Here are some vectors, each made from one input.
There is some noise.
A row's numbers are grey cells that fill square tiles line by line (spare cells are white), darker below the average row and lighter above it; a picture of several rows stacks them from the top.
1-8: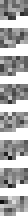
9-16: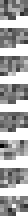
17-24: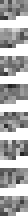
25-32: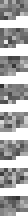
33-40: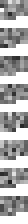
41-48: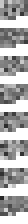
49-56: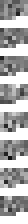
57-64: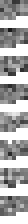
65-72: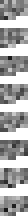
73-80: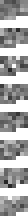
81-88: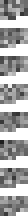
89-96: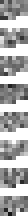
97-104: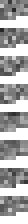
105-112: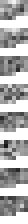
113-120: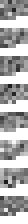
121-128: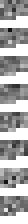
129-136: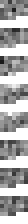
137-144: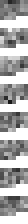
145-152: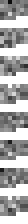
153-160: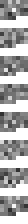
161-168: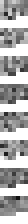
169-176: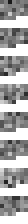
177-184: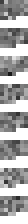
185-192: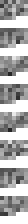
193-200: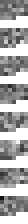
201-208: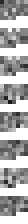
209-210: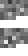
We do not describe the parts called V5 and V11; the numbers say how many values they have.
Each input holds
a true/false value and a value of V5, together with either a node of an 8-node tree, or a value of V11.
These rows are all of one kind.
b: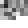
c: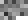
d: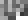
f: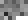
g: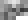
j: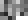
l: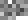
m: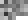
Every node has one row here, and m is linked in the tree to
b.
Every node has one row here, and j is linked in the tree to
c.
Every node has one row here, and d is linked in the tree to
b, c and l.
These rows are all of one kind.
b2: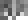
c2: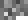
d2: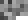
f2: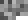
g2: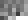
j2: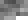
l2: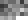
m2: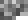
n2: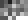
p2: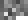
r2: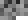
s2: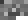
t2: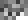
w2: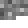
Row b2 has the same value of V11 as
g2, j2, l2 and w2.
